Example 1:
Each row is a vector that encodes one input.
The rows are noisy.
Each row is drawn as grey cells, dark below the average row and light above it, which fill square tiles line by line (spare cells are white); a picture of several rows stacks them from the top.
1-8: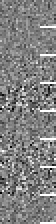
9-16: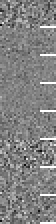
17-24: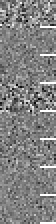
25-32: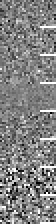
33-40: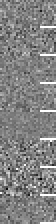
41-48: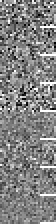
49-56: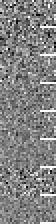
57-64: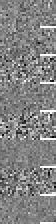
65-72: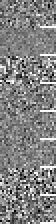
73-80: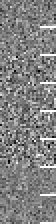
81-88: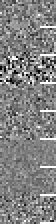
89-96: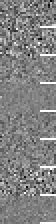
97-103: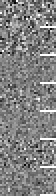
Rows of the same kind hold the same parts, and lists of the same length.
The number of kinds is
2.
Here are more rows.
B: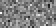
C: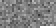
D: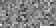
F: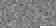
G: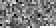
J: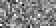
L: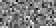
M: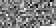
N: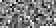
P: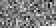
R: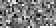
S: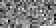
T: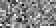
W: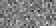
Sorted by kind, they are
B, C, D, F, G, J, M, P, R, S, T, W
L, N

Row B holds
a node of a 15-node tree.
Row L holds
a fixed value.
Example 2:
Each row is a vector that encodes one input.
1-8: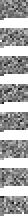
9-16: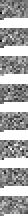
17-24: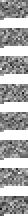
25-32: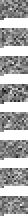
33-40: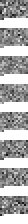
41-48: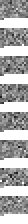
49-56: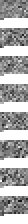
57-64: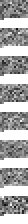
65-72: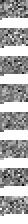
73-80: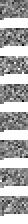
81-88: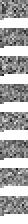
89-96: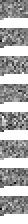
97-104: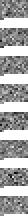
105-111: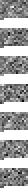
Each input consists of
five true/false values.
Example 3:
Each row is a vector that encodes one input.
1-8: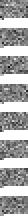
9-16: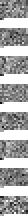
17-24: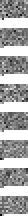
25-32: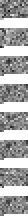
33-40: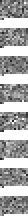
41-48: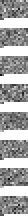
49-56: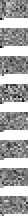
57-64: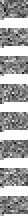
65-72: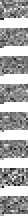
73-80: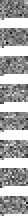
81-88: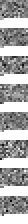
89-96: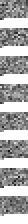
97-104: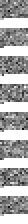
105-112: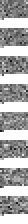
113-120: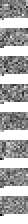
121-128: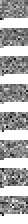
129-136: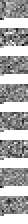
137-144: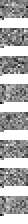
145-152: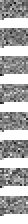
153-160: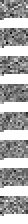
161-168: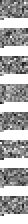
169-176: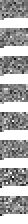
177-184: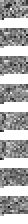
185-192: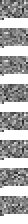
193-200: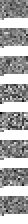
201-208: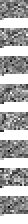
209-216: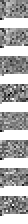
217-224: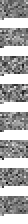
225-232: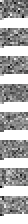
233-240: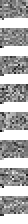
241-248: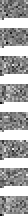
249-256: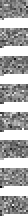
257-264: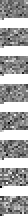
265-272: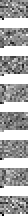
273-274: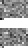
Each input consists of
a node of a 13-node tree.
